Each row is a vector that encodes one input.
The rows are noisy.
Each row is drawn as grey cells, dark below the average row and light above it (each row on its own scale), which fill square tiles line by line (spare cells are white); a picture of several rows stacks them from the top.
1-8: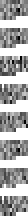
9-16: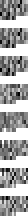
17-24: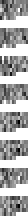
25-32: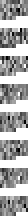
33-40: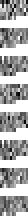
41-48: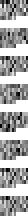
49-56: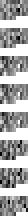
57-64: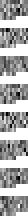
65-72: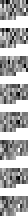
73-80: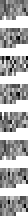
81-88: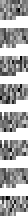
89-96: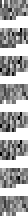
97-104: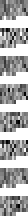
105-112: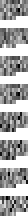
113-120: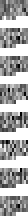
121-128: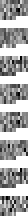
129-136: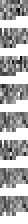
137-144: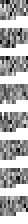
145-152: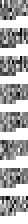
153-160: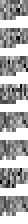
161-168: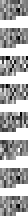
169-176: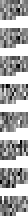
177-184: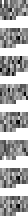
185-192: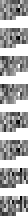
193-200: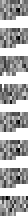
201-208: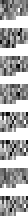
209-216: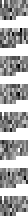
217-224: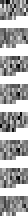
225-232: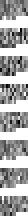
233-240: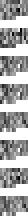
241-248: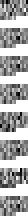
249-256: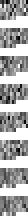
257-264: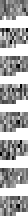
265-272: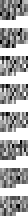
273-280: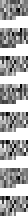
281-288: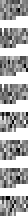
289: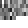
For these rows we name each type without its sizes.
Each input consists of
a point on a line.
